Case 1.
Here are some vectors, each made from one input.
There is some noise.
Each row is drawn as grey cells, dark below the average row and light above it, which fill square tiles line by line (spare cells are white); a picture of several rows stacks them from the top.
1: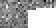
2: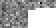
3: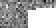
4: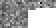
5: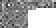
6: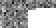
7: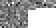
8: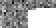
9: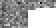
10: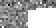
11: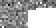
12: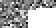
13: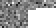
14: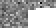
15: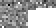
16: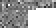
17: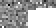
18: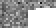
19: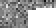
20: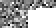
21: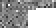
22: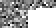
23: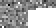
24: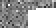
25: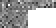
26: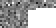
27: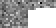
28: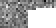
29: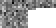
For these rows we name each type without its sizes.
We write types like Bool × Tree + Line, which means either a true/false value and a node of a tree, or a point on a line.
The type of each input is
Circle + Unit.
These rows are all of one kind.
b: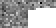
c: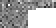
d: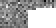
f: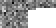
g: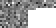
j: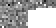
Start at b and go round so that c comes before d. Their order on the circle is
b, g, c, f, j, d.
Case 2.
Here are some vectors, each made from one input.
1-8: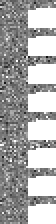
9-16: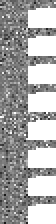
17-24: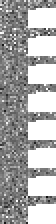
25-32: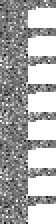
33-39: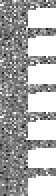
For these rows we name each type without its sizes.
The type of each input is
Line.
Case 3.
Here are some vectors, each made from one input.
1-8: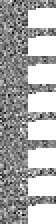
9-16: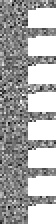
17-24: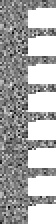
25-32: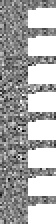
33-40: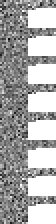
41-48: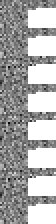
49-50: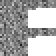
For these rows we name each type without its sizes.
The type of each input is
Circle.
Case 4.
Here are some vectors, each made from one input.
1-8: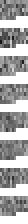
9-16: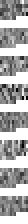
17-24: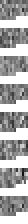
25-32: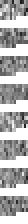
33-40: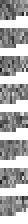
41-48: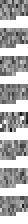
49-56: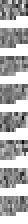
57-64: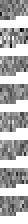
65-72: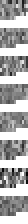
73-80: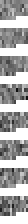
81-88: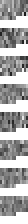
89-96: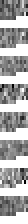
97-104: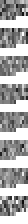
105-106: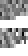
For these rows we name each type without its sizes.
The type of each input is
Bool × Bool × Bool × Bool.
